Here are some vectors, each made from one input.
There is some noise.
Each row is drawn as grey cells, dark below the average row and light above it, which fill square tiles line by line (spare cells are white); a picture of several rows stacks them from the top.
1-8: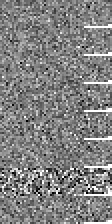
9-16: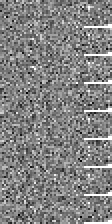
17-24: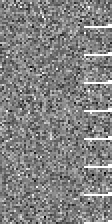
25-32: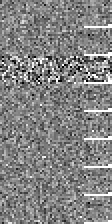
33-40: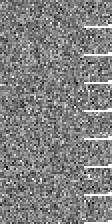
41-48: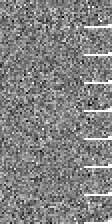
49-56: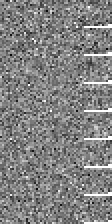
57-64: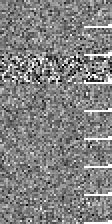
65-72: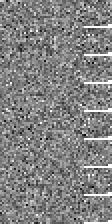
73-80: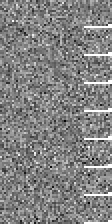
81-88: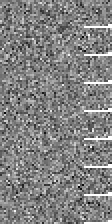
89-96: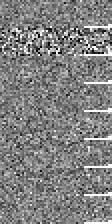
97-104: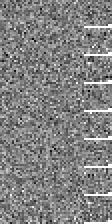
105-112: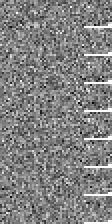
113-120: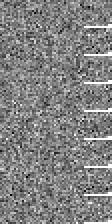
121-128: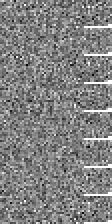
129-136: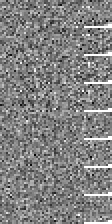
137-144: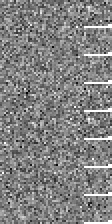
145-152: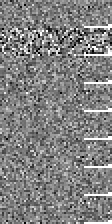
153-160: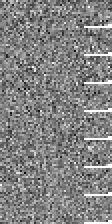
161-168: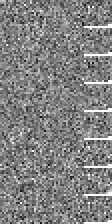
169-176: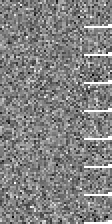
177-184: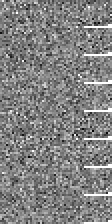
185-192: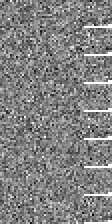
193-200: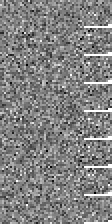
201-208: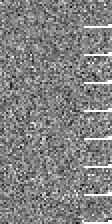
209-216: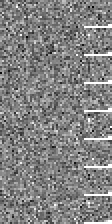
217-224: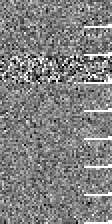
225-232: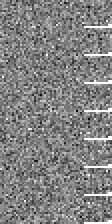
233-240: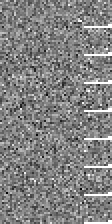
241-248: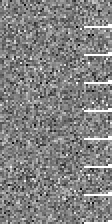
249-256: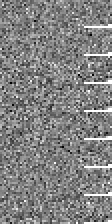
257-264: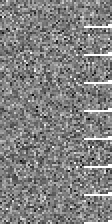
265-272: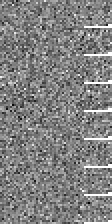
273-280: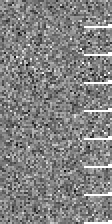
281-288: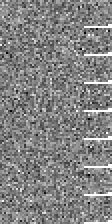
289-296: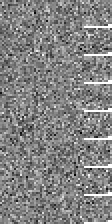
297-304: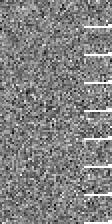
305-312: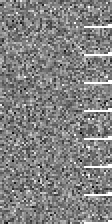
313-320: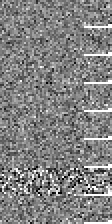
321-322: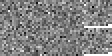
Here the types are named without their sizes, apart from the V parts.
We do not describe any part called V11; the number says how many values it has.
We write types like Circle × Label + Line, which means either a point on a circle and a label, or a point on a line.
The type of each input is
List(Label × V11).
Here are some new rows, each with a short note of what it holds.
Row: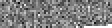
a list of one item
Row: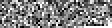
the empty list
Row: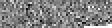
a list of one item
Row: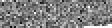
a list of one item
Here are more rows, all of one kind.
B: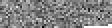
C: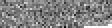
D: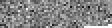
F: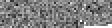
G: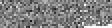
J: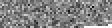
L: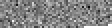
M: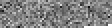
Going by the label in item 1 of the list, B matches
D and L.
